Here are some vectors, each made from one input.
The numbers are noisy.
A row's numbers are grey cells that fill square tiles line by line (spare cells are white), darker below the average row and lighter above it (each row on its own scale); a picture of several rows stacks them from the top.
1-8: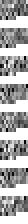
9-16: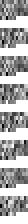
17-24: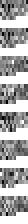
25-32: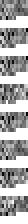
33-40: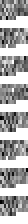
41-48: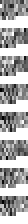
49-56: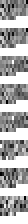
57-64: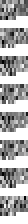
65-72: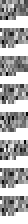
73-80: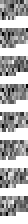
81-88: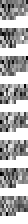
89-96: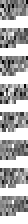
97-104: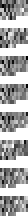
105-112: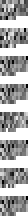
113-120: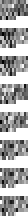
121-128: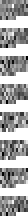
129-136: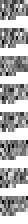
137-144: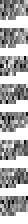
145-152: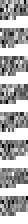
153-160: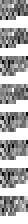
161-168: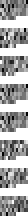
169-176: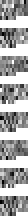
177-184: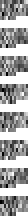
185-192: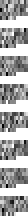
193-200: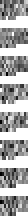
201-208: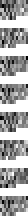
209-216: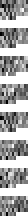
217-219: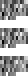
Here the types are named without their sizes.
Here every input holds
either a point on a line, or three true/false values.
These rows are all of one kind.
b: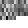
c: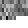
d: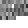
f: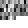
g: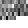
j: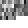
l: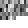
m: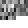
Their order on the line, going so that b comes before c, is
l, f, m, j, d, g, b, c.
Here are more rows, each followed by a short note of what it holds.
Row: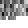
three true/false values
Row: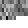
a point on a line
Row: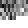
three true/false values
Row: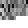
three true/false values
